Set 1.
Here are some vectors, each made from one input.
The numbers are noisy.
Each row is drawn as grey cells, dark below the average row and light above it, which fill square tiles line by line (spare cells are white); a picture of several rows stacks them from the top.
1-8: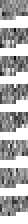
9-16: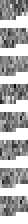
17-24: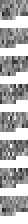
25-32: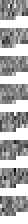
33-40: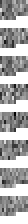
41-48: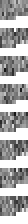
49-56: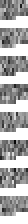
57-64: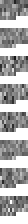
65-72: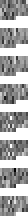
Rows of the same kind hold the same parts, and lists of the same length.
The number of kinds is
2.
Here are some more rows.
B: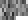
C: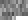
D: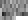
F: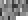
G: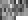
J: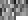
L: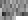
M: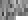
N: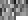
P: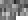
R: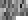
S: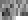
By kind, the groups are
B, C, D, L, M, R, S
F, G, J, N, P

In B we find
a node of a 10-node tree.
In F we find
a point on a 9-point line.
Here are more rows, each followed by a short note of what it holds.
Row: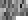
a node of a 10-node tree
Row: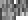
a point on a 9-point line
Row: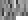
a node of a 10-node tree
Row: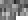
a point on a 9-point line
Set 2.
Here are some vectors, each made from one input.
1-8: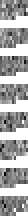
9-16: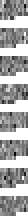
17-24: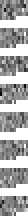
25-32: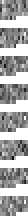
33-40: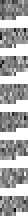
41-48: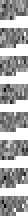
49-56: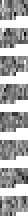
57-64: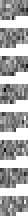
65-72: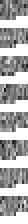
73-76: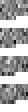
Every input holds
one of 9 labels and a node of a 10-node tree.
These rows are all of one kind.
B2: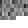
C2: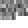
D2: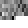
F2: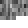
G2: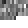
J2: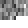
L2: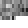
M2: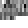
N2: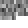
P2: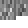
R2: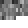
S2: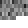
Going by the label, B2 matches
F2, R2 and S2.
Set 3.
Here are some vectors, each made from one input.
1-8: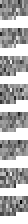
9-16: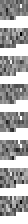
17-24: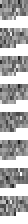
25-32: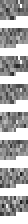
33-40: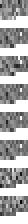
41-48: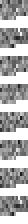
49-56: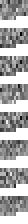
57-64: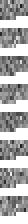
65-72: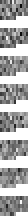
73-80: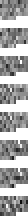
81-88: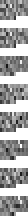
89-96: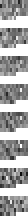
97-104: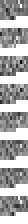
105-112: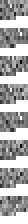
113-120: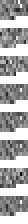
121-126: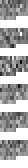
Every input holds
either a point on a 7-point line, or a point on an 8-point line.
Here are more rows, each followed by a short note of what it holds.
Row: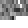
a point on an 8-point line
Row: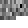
a point on a 7-point line
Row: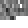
a point on an 8-point line
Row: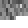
a point on an 8-point line
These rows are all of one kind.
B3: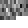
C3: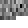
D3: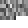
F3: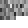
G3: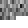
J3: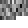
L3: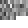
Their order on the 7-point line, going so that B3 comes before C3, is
J3, B3, C3, G3, F3, L3, D3.
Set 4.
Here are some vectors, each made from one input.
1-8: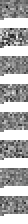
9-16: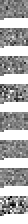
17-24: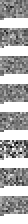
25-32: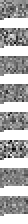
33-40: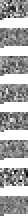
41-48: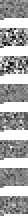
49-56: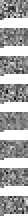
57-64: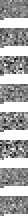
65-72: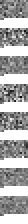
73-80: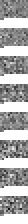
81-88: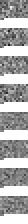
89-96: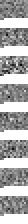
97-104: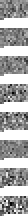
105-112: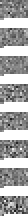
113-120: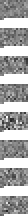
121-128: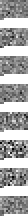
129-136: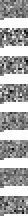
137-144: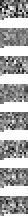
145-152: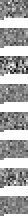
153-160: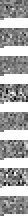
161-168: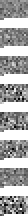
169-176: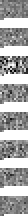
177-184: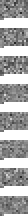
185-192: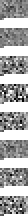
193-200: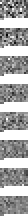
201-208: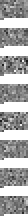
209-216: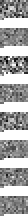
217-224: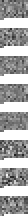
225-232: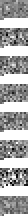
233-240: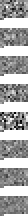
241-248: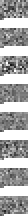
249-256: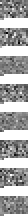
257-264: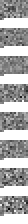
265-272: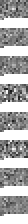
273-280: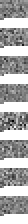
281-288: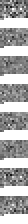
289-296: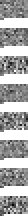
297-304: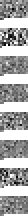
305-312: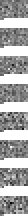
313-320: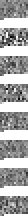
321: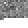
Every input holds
a list of up to two points on a 13-point line.
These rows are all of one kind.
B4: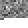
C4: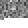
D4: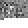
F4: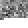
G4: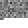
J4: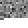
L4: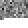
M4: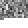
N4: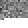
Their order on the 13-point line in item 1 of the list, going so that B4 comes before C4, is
F4, B4, M4, L4, C4, N4, G4, J4, D4.
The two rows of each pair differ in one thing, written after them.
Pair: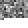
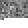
the place on the 13-point line in item 1 of the list
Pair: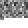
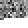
the place on the 13-point line in item 1 of the list
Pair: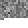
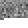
the place on the 13-point line in item 1 of the list
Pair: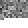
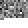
the place on the 13-point line in item 2 of the list
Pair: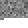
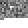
the place on the 13-point line in item 2 of the list
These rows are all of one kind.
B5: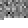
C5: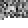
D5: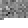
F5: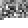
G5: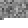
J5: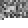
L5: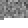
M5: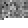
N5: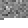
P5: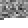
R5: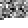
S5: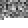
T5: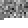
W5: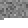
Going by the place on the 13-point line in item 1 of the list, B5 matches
D5, F5 and N5.
